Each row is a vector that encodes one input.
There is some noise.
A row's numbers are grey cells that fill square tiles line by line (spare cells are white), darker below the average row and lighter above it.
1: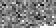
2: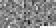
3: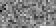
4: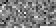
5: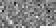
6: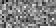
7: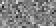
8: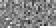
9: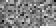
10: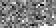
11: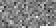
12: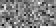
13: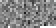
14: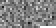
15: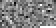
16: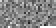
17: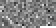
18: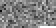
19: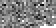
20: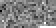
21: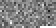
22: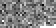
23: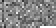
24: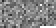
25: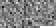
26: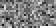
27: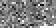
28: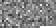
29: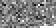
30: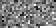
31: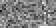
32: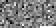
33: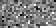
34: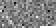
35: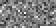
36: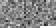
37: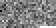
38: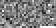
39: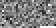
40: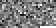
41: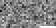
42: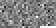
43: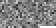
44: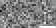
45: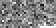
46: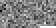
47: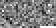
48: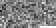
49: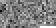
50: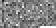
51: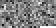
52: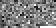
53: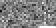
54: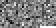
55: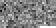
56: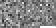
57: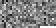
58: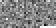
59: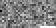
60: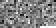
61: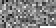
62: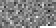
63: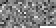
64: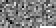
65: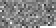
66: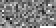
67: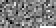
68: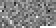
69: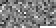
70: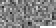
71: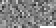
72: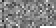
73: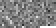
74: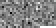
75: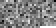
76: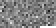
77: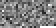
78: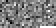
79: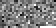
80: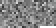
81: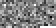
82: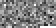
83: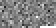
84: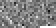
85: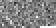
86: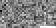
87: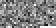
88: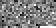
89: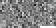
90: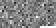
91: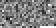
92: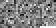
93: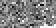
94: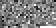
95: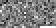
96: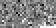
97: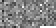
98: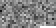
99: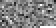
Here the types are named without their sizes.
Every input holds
a point on a line, together with either a fixed value, or a node of each of two trees.
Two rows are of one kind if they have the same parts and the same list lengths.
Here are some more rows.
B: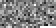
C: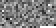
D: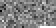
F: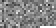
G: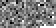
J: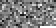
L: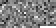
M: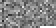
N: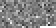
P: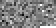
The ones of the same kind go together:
B, C, G, J, L
D, F, M, N, P

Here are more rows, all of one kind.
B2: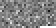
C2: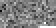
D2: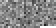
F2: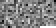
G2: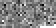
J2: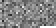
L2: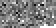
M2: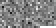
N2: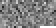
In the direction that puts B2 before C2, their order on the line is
F2, B2, J2, D2, M2, N2, C2, G2, L2.
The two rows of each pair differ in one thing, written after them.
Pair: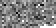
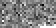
the place on the line
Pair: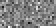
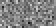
the node of one of the two trees
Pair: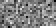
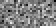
the node of one of the two trees
